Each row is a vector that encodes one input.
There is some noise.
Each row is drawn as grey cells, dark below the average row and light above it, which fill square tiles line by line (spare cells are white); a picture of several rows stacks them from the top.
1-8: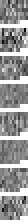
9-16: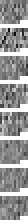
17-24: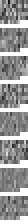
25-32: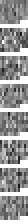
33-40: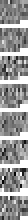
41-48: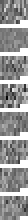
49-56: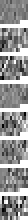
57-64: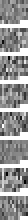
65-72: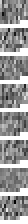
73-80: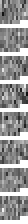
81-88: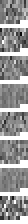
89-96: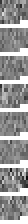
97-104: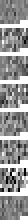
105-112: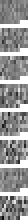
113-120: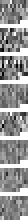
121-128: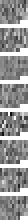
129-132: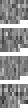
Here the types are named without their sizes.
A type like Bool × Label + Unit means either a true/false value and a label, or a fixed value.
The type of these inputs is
Bool × Bool × Bool + Line × Line + Unit.
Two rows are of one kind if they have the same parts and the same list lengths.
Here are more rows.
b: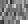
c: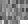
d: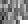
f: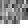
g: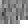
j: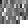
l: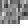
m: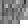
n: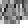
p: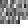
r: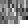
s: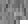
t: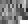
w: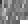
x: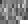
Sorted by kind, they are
b, g, l, m, n, r, s, t
c, f, j, p, w, x
d

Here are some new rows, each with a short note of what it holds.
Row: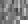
a point on each of two lines
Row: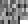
three true/false values
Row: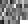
three true/false values
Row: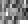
three true/false values
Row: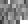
a fixed value
